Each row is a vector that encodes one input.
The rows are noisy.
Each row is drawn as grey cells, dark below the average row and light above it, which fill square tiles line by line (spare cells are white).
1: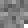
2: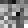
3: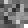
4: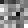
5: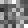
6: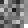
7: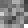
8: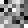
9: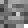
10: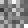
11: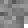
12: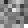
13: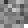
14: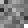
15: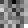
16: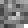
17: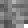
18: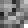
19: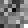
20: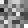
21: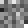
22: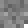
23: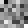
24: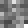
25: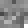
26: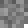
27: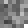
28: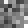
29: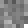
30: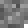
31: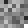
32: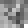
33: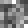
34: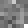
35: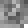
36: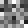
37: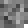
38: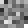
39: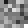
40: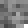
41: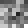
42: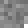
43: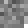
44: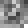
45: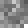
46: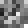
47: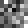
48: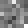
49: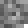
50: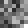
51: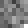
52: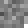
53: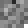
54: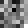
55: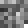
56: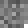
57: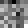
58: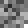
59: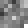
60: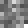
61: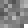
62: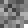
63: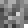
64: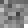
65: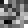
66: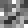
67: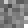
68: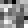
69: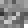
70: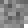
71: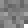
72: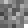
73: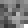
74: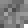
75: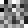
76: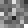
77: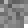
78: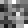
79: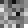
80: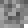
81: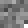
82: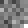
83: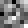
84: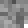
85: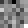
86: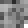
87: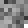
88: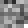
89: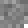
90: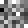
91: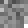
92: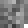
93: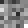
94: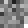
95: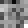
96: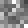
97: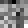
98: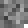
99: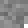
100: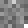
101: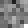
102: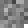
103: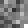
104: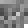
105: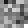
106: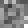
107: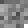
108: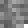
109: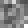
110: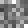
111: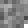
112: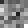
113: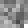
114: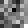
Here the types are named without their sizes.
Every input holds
a label.
